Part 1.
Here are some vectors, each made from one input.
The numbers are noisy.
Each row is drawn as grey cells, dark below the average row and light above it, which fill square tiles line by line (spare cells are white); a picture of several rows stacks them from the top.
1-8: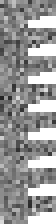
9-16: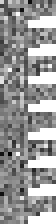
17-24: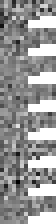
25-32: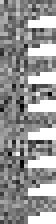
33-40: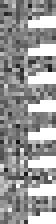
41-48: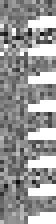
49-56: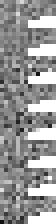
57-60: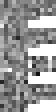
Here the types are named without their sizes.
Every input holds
a label.
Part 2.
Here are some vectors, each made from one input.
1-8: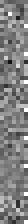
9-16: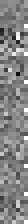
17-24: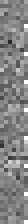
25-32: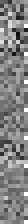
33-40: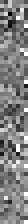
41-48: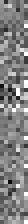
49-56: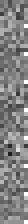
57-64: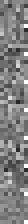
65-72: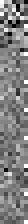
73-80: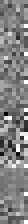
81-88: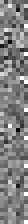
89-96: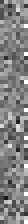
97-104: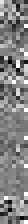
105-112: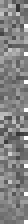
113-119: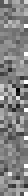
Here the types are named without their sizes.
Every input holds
a point on a line.
